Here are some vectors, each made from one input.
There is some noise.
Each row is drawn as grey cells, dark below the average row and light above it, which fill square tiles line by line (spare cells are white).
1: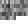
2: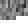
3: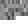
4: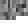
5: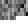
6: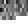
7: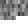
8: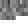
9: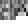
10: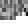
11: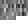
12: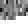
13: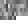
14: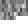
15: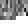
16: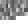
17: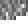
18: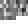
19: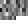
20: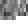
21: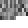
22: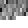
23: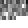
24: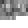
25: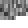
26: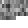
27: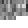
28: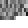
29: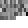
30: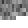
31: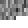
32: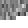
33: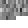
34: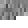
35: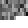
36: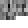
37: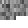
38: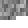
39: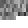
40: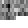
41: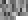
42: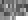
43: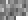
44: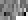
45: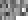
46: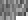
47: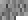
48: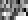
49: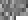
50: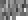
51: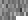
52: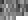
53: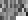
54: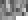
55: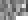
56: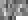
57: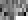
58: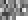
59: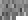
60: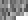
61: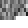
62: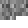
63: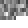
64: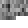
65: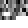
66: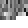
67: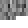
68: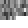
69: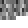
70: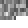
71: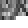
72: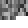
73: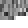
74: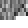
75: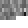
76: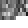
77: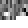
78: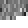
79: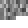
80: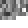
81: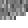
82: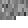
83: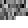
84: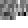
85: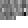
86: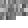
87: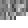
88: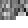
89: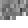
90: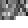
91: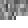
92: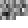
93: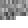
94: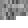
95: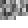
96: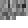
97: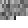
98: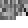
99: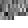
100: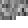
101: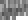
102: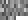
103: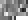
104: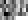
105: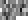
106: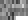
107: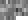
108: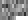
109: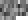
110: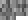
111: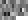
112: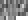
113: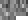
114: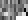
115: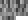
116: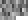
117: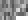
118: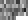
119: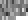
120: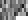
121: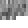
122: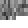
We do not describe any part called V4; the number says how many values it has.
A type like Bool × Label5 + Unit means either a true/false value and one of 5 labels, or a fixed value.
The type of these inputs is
Circle6 × List2(Bool × V4).
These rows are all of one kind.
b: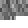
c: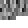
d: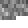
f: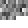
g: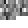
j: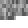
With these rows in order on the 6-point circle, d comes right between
b and g.
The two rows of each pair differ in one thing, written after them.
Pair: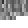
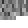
the place on the 6-point circle
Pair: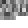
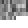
the value of V4 in item 1 of the list
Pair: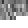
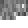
the place on the 6-point circle
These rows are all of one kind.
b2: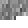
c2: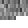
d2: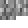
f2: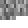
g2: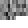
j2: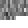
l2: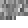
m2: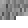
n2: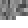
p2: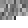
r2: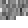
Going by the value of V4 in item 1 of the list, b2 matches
g2, m2 and p2.
